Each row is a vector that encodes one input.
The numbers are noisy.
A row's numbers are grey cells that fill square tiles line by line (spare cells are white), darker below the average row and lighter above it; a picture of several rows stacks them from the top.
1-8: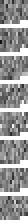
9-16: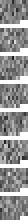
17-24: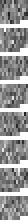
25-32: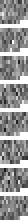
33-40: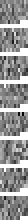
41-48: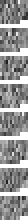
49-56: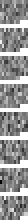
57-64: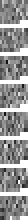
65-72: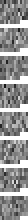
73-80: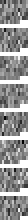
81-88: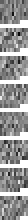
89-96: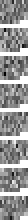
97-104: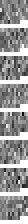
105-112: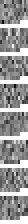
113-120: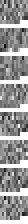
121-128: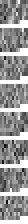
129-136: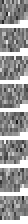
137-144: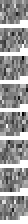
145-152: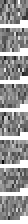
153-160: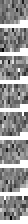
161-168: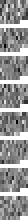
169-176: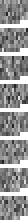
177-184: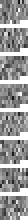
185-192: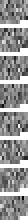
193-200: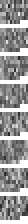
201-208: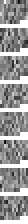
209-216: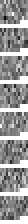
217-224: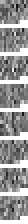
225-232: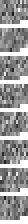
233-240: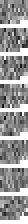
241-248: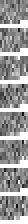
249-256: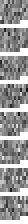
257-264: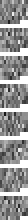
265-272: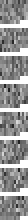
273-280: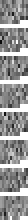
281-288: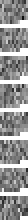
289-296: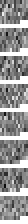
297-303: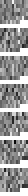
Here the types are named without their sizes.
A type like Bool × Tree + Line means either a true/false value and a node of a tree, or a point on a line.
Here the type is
((Bool × Bool × Bool + Unit) × Label + Unit) × Tree.
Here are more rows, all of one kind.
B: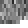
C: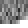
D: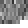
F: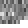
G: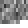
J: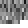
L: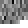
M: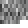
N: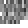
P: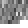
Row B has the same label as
D, F, J and N.
